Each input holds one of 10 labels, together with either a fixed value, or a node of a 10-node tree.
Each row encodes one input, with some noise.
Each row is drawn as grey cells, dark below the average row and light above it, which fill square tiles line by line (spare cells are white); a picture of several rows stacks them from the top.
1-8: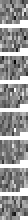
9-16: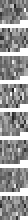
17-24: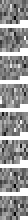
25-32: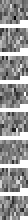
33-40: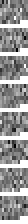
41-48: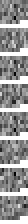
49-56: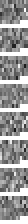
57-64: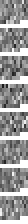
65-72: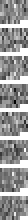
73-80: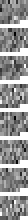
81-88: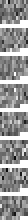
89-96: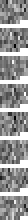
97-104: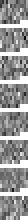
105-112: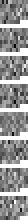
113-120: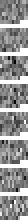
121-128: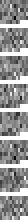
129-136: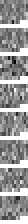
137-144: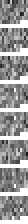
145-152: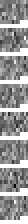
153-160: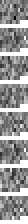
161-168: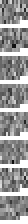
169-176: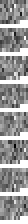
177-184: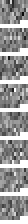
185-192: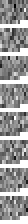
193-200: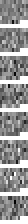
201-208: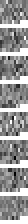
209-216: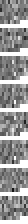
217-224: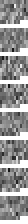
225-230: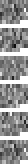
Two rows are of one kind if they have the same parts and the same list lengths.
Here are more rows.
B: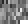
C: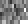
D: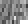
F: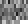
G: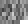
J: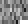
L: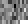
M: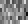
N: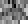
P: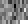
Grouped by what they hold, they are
B, D, G, J, M
C, F, L, N, P

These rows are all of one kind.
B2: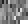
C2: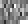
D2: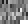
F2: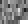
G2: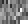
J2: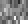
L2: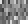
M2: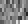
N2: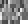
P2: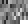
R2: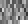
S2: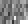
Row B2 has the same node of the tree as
F2, G2 and M2.
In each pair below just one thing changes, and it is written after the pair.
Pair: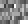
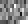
the node of the tree
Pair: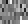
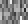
the node of the tree
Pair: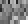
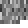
the node of the tree
